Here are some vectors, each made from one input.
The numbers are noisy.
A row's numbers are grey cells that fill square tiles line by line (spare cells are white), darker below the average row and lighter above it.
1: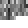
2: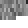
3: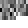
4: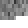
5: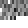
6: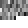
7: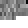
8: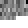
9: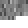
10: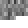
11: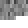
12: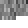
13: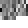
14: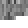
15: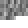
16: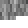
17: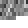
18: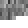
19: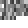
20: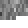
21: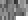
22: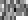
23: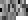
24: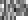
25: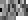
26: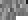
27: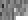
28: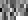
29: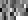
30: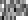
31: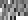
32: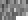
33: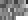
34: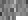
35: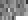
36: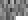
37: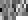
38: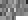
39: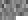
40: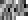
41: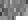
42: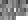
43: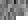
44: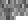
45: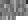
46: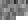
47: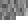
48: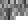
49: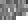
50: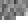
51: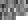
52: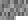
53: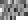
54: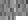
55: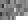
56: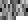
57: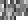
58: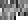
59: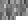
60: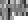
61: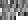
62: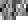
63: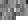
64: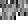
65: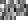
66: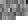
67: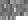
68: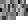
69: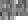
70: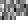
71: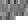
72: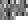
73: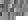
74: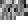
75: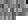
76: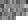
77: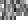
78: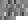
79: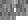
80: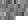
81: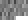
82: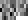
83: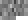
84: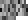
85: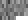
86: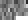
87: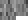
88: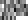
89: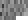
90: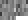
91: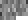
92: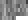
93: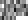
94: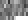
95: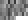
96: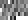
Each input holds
either a point on a 6-point line, or a point on a 9-point line and three true/false values.
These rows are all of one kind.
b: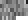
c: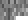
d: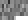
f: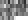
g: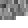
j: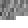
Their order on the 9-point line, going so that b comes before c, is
f, b, d, g, c, j.
